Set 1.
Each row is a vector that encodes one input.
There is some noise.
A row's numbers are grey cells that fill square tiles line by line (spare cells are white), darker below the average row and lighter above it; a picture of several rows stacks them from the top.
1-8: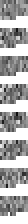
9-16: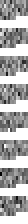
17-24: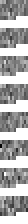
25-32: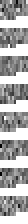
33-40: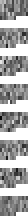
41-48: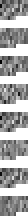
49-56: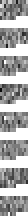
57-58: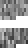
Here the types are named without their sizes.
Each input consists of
a node of a tree.
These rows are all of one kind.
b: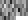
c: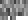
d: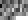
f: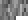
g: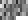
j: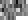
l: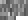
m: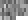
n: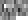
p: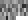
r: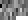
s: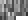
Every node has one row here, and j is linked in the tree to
g.
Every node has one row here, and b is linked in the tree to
n.
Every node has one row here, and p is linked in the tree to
l.
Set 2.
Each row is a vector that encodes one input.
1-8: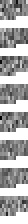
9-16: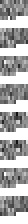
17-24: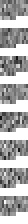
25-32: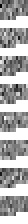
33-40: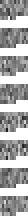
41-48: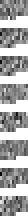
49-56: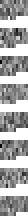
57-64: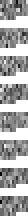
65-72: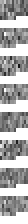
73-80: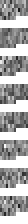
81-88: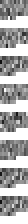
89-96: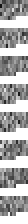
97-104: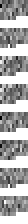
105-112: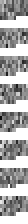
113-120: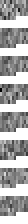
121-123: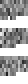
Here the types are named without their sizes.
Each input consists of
a node of a tree.
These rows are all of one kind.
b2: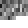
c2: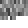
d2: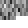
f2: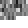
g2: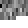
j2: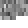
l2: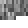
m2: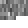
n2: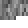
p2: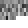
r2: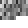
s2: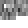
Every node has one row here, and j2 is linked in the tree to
c2, n2 and s2.
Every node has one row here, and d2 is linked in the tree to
s2.
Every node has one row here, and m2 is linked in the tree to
l2, n2 and p2.
